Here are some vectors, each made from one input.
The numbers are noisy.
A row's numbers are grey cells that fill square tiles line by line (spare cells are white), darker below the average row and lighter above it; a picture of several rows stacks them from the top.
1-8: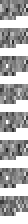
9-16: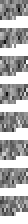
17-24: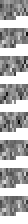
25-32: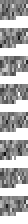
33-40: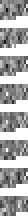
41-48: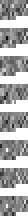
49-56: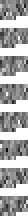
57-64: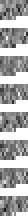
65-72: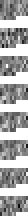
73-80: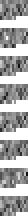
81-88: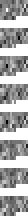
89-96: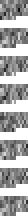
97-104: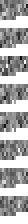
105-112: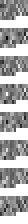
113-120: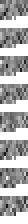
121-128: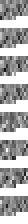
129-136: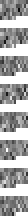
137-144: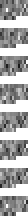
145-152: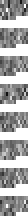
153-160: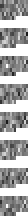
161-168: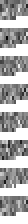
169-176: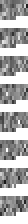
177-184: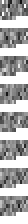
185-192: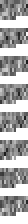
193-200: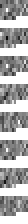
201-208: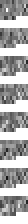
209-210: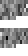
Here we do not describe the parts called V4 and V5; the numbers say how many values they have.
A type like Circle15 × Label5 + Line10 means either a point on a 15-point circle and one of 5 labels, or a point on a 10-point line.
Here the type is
(Bool × V4 + V5) × Line7.
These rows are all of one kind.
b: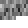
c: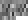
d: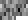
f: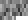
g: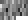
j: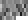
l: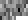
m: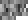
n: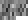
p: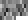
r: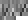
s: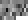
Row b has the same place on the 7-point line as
c and n.
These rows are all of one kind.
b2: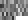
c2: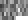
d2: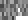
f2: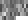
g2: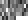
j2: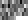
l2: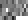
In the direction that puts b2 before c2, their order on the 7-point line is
l2, j2, f2, b2, c2, d2, g2.
